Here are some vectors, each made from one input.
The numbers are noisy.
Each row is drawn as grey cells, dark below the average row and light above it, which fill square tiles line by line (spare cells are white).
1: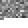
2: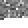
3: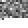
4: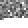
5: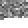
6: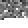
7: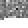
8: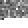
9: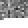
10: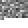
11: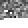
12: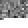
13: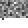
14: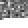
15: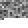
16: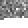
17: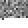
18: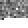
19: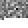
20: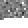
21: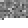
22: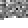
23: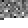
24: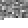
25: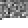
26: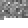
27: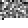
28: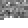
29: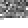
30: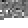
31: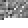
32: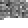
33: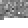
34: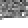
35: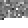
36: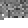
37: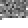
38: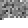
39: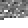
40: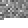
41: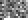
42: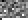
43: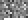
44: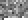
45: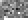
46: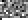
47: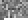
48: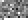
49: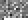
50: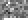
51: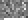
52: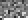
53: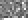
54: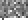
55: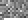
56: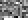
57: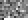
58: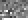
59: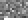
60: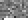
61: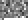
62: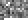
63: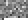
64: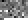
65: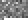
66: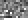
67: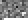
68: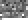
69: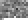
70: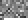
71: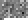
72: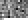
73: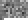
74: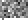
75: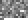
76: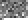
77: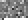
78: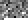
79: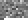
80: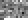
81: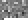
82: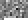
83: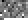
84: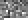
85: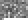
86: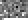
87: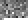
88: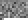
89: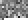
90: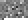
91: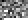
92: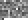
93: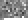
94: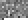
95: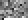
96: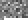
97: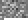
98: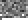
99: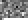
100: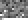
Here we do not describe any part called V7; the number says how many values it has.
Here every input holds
a value of V7, together with either a point on a 4-point line, or a point on a 6-point line.
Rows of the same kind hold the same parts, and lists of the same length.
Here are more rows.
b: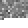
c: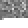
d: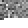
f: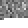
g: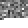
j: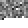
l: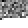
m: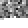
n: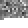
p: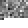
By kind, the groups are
b, c, d, f, j, m, n, p
g, l

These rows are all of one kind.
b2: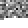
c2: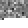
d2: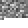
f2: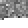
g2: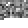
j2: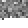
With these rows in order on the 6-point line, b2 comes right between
d2 and f2.
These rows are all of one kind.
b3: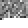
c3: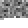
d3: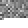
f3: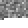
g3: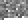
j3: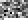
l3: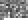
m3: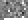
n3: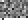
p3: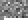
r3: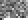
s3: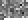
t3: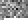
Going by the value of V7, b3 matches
c3, l3, r3 and s3.
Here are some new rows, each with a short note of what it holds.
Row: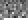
a point on a 4-point line and a value of V7
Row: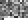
a point on a 6-point line and a value of V7
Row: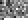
a point on a 6-point line and a value of V7
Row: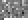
a point on a 6-point line and a value of V7
